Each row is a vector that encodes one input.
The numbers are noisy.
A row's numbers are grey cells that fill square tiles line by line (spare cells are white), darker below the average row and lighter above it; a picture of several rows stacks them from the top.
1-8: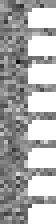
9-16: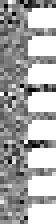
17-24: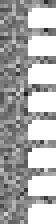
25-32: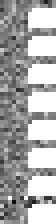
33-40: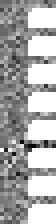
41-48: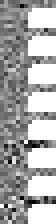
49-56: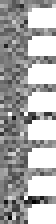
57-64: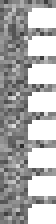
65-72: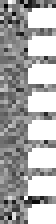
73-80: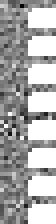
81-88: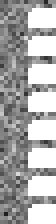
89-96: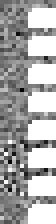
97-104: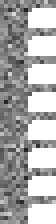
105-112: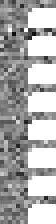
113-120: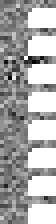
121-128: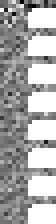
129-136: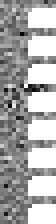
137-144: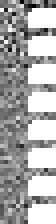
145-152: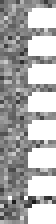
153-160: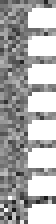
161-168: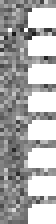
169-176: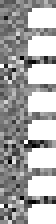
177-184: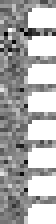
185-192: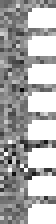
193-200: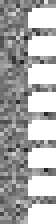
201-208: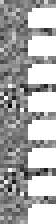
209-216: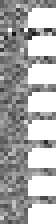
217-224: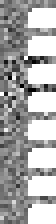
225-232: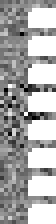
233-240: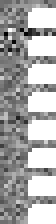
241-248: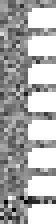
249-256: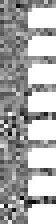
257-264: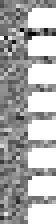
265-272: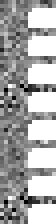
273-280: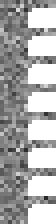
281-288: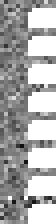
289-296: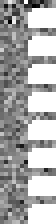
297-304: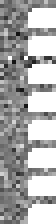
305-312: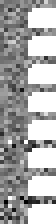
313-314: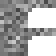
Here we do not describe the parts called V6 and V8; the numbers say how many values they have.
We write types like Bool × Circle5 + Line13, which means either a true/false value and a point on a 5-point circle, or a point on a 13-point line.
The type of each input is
(Bool × Line5 + V8) × V6 + Label5.
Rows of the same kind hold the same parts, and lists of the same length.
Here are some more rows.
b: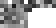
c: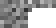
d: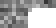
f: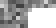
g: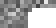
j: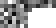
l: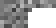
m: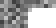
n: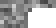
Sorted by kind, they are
b, j
c, l
d, f, g, m, n

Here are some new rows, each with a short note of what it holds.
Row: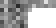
a value of V6 and a value of V8
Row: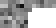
a value of V6 and a value of V8
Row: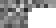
a value of V6 and a value of V8
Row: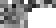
one of 5 labels
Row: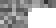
a value of V6 and a value of V8
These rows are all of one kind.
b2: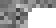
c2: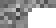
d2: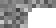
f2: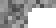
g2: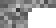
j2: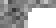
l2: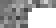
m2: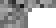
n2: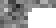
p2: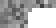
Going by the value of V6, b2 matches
c2, d2 and g2.
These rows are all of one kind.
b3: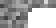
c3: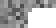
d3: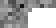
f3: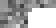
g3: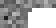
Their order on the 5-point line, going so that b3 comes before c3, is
g3, d3, f3, b3, c3.
